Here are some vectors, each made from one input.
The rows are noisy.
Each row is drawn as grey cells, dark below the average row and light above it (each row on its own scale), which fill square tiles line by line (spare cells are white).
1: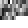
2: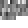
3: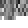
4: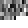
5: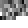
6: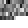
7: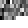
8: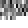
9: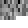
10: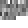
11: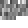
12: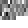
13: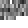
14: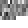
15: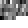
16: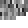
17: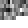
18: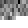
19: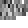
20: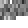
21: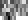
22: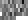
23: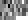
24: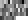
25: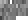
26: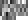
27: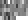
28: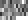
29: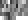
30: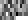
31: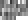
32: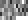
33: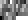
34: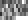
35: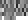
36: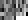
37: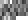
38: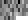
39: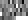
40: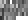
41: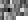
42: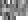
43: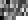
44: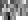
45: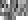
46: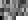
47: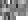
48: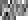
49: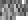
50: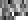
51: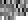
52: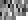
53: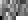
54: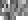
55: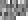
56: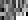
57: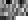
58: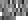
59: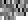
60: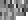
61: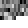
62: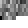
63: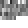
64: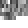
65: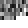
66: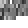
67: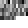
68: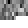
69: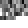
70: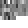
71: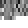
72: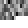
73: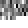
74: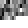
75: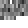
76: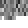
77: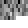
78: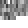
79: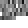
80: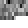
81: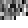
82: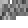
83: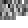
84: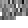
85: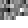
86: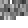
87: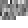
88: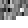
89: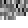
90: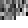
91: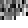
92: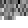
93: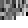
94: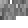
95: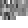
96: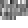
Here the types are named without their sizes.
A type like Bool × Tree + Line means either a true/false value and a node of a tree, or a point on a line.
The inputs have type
Bool × Bool × Bool + List(Line).
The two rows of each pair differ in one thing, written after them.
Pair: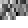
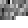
the place on the line in item 2 of the list
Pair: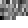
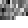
the place on the line in item 2 of the list
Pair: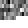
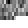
the place on the line in item 1 of the list
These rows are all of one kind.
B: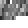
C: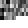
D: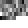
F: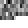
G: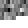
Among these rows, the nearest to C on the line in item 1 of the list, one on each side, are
B and G.
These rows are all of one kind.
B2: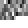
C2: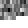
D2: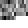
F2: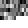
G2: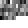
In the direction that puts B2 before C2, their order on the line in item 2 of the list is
B2, D2, C2, G2, F2.
